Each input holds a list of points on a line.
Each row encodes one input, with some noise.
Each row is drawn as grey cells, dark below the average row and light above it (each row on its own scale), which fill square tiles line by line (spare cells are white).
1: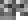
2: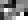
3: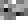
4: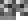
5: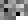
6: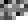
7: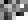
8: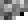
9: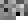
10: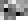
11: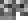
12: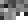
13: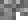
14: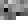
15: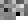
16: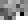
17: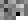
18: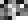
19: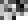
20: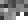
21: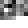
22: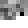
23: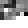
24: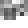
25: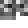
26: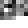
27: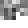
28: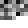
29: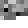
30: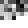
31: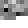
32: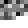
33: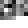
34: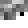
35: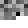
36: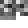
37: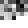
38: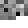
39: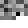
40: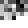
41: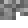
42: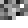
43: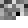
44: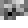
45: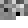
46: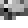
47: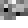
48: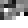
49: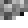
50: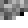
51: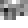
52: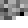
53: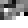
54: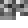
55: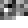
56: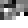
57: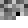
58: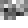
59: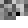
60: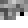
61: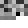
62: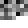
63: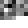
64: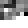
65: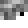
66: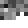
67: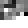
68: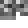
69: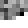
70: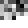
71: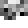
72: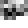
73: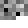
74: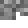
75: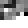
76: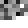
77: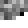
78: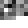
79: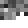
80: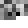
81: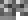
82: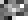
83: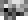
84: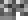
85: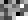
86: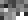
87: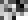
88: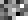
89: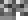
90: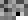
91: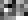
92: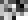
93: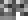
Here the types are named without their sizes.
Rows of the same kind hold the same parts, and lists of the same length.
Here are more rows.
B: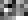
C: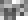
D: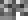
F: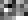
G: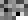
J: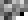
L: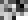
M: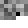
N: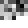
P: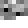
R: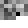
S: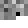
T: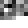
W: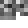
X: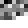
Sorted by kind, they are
B, D, F, T, W
C, G, M, P, R, S
J, X
L, N

